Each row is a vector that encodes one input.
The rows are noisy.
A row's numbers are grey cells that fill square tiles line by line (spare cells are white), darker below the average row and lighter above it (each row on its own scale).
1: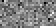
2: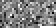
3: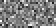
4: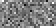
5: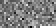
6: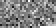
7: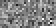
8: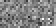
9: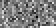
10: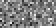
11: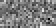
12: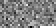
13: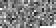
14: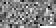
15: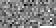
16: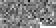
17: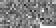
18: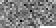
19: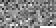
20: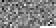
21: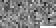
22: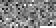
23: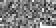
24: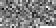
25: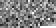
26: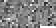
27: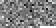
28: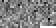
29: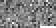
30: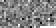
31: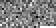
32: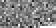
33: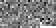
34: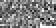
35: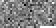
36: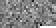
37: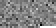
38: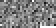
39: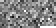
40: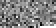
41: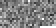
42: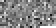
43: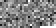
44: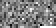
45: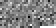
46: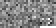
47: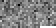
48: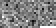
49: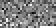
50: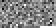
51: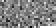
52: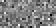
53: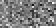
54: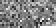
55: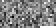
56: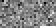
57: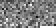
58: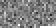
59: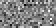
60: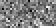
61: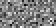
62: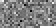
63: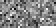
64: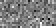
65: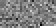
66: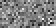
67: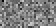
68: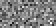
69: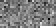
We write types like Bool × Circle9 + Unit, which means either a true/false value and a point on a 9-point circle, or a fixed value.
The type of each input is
Line7 × Line7.
